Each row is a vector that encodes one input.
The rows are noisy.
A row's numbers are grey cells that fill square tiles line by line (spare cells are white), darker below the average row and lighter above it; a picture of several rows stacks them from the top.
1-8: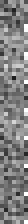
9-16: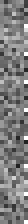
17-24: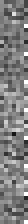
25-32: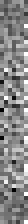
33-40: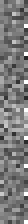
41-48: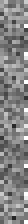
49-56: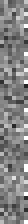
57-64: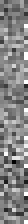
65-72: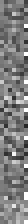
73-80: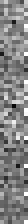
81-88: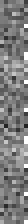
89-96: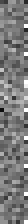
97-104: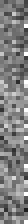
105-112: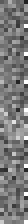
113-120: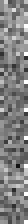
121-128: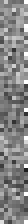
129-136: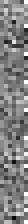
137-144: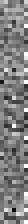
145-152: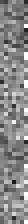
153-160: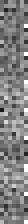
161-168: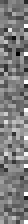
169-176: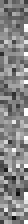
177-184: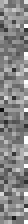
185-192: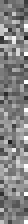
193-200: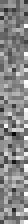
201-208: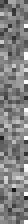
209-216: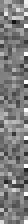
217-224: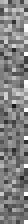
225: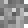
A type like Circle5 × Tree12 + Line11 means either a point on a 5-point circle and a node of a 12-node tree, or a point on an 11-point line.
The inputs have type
Bool × Line4 × Line11 + Line6 × Line6 × Line6.
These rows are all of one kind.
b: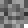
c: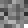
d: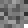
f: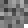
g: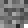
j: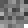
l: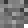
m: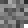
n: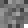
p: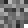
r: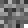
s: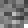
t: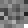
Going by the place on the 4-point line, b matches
d and n.
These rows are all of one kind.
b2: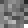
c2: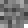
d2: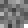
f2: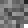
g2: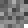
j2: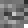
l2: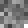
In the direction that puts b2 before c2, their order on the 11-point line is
g2, b2, f2, j2, c2, d2, l2.
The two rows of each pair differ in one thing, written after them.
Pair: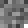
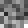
the true/false value
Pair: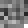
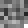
the place on the 11-point line
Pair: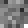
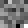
the place on the 4-point line
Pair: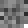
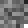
the true/false value
